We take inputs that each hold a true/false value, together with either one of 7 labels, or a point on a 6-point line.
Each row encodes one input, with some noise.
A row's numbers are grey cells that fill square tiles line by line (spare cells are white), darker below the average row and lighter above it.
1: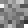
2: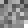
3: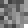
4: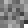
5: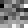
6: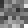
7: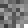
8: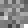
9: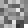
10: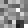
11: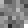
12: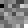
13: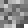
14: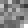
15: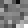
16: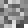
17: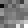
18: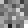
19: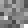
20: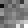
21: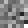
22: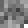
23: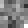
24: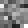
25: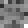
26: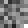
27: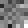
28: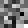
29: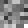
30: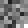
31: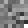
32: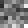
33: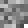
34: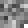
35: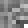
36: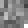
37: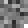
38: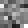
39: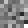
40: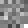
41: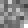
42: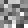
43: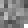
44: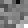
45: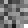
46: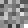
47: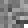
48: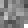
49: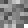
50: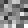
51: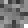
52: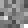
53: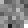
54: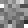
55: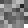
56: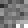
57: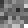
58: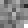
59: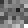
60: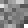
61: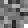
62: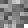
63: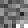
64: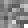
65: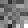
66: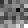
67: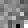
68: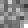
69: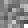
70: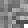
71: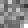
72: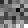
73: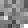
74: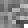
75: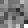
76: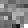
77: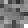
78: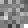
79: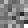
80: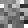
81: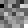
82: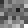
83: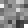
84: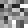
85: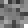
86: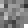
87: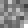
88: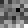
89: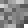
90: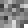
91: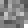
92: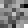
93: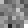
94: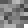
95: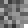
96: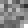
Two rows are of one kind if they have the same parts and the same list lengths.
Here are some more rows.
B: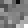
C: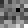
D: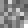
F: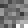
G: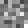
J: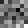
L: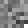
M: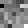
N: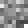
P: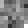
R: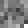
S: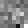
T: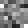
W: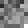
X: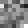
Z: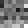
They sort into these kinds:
B, D, F, G, M, P, S, T, W, X
C, J, L, N, R, Z

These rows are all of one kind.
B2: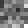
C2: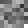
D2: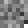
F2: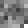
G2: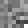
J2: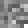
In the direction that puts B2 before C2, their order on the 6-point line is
G2, J2, D2, F2, B2, C2.
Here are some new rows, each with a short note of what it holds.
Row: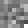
a point on a 6-point line and a true/false value
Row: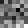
a point on a 6-point line and a true/false value
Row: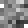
a point on a 6-point line and a true/false value
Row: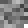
a point on a 6-point line and a true/false value
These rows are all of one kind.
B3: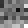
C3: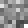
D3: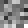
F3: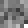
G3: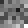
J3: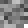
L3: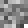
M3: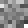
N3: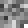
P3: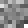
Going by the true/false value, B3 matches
F3, G3 and N3.
